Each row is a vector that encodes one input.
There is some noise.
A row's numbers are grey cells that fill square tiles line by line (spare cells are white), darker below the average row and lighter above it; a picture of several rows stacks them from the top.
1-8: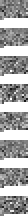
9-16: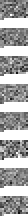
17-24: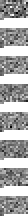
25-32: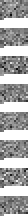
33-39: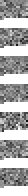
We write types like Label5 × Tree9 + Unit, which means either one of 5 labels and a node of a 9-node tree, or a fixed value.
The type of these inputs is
Bool × Line4.
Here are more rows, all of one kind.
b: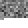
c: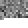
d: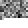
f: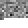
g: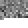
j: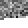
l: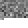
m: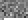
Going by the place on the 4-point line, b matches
l and m.
